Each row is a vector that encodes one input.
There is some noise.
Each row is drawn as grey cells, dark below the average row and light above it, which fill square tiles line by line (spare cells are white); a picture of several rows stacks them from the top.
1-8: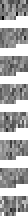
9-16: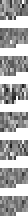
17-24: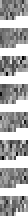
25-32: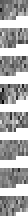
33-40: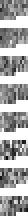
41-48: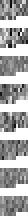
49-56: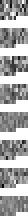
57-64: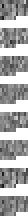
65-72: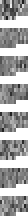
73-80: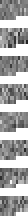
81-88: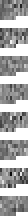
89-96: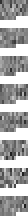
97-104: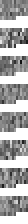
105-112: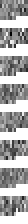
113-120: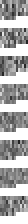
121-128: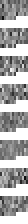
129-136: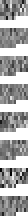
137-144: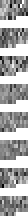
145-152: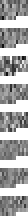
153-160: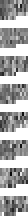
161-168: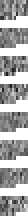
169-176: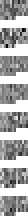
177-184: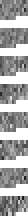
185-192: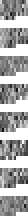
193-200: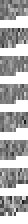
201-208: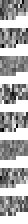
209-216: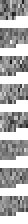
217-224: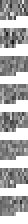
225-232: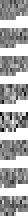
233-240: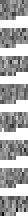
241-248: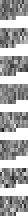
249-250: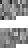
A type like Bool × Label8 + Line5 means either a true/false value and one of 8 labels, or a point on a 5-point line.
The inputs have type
Bool × (Line5 + Tree8) + Line12.
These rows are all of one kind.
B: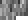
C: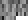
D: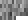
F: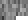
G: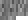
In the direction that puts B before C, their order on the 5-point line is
D, G, B, C, F.
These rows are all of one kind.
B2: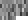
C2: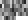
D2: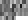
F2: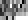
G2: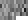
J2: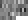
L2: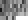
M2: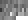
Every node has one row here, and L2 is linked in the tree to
F2 and M2.
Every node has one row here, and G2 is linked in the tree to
C2 and F2.
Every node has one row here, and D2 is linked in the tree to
B2 and F2.
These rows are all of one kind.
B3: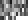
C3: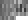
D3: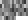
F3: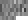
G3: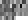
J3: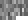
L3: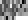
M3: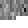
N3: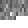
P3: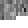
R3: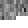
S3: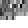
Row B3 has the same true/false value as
C3, F3, J3 and L3.
